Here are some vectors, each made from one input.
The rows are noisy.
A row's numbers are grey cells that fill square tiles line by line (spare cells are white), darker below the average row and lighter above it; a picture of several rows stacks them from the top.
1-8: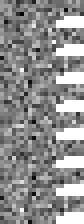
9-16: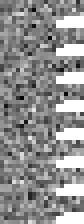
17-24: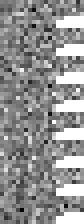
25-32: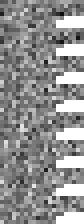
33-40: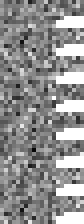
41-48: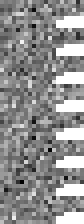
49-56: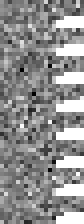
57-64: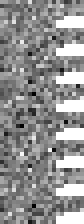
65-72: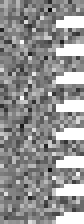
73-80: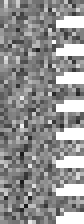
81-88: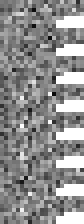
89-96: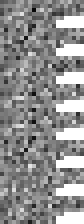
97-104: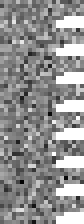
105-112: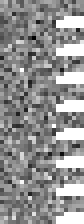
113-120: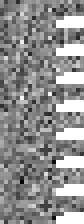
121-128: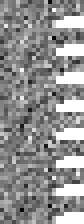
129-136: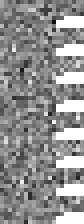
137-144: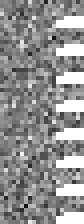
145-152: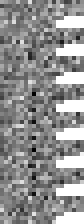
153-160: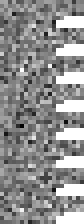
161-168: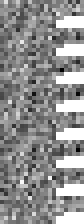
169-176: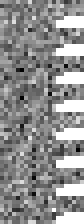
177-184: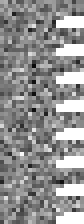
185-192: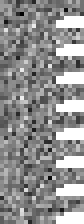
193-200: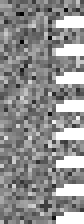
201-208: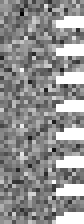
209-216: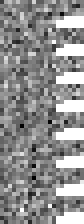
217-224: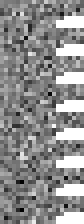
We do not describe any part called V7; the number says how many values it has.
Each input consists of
a point on a 6-point line, together with either a point on a 6-point line, or a value of V7.
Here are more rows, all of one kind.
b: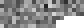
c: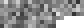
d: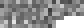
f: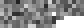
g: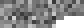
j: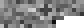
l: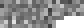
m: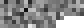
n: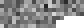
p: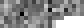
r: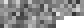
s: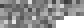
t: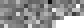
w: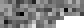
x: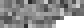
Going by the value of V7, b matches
d, l, n and s.
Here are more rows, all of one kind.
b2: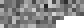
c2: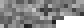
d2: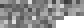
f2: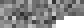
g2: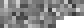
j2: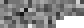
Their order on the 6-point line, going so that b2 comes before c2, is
d2, g2, f2, j2, b2, c2.
